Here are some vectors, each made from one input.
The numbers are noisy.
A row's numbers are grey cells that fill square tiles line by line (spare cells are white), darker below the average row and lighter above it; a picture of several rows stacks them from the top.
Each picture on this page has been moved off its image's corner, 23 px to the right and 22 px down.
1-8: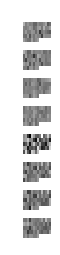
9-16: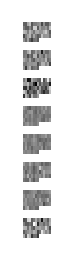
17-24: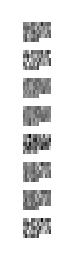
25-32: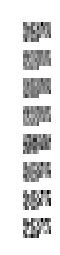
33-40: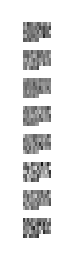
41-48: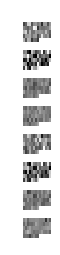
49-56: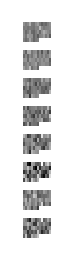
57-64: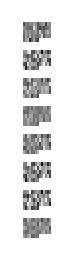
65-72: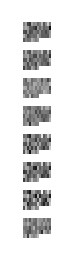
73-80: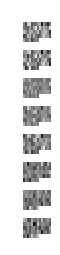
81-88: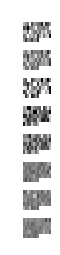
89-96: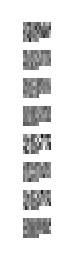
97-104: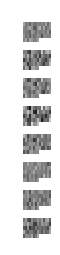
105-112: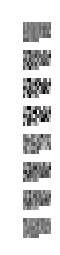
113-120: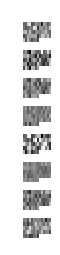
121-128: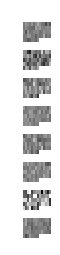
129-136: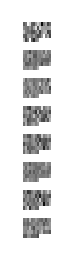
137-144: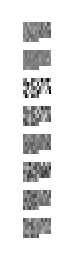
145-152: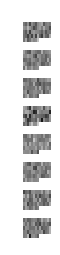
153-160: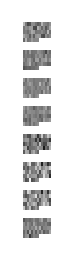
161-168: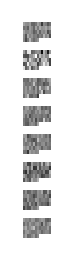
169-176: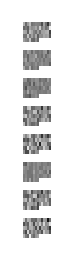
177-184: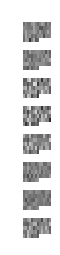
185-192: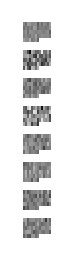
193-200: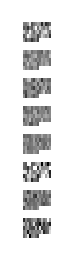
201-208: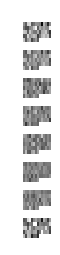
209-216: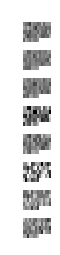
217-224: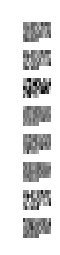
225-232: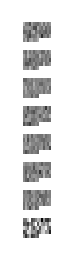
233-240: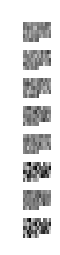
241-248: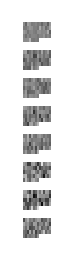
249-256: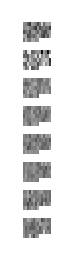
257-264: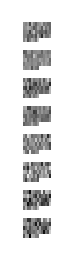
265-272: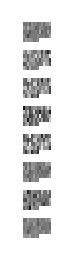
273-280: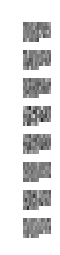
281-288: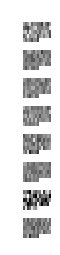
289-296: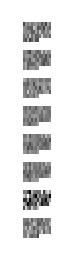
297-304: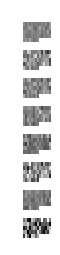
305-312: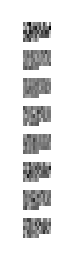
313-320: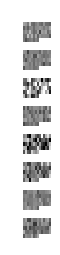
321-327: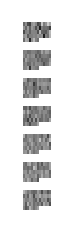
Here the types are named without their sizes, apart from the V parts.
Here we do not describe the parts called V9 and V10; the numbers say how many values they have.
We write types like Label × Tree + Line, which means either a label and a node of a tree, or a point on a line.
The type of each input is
(Bool × V10 + Label) × V9.
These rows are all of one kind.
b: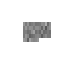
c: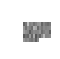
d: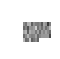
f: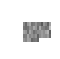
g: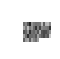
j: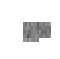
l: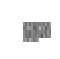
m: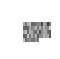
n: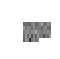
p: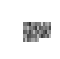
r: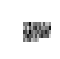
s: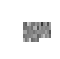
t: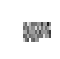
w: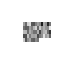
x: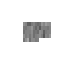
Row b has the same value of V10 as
f, l, p and x.
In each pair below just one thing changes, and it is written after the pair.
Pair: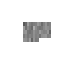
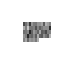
the true/false value
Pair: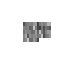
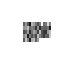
the value of V9
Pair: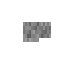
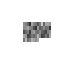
the value of V10
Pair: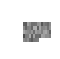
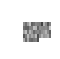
the value of V9
